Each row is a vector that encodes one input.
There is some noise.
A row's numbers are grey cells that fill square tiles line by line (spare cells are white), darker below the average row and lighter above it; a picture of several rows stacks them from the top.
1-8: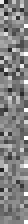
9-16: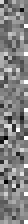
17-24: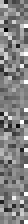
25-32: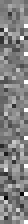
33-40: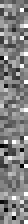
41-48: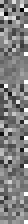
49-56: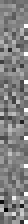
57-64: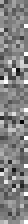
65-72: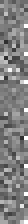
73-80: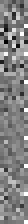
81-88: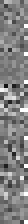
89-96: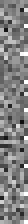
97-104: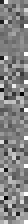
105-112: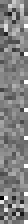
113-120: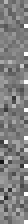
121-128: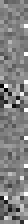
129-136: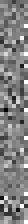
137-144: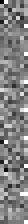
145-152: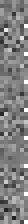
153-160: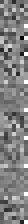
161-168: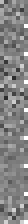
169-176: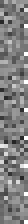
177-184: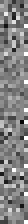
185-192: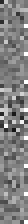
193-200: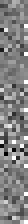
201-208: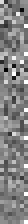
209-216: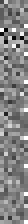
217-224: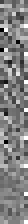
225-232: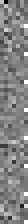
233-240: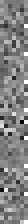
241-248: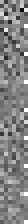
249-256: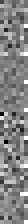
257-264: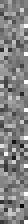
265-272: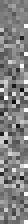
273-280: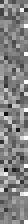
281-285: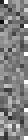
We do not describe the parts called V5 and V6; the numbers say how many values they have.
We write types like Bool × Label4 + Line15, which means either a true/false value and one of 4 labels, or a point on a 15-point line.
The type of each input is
Bool × List2(Line4) × V5 × V6 + Line7.
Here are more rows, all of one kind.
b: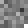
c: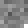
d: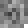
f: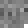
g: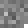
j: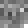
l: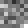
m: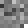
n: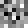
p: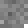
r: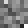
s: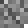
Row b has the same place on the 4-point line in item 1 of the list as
d and m.
